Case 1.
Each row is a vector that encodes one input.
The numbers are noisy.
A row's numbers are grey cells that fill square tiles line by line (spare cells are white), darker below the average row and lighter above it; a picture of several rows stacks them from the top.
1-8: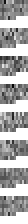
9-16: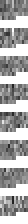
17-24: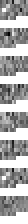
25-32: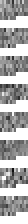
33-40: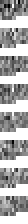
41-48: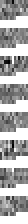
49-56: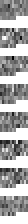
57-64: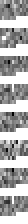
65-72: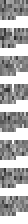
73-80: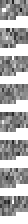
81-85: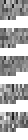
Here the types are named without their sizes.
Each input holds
either a point on a circle, or a point on each of two lines.
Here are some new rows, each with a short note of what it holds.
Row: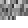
a point on each of two lines
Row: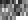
a point on a circle
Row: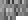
a point on a circle
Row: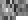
a point on a circle
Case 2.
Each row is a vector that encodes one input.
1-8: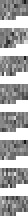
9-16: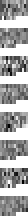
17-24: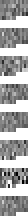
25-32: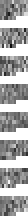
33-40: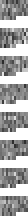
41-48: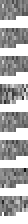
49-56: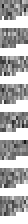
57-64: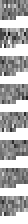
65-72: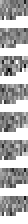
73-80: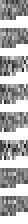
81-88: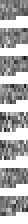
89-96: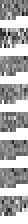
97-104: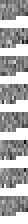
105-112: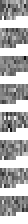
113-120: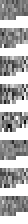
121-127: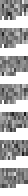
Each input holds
either a point on a 5-point line, or a point on a 10-point line.
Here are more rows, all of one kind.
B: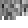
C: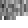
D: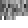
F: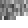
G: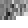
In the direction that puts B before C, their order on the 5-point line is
D, B, C, F, G.
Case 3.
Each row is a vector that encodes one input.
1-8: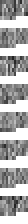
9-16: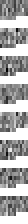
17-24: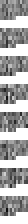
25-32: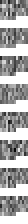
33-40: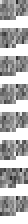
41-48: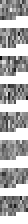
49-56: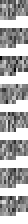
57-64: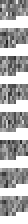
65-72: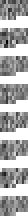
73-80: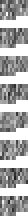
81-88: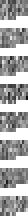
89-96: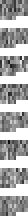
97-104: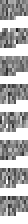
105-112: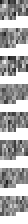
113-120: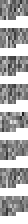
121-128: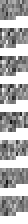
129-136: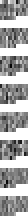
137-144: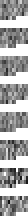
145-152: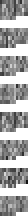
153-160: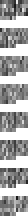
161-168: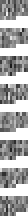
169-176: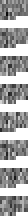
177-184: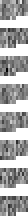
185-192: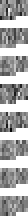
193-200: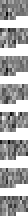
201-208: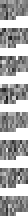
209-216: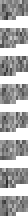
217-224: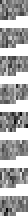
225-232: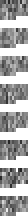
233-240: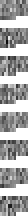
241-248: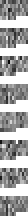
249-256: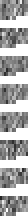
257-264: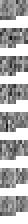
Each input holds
either a point on a 10-point line, or a point on an 11-point line.
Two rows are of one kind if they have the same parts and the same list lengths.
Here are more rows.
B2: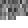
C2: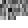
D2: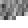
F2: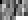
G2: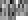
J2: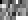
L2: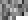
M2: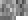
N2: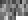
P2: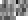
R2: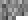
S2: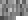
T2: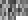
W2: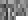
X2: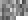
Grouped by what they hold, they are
B2, C2, F2, G2, J2, N2, T2
D2, L2, M2, P2, R2, S2, W2, X2

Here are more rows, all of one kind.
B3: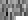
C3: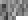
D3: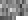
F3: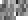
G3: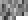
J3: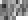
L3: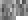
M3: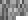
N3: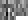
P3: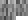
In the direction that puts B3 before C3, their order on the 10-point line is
D3, F3, P3, L3, B3, M3, J3, C3, N3, G3.
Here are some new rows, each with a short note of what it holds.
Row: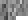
a point on a 10-point line
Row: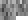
a point on a 10-point line
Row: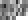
a point on a 10-point line
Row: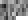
a point on a 10-point line
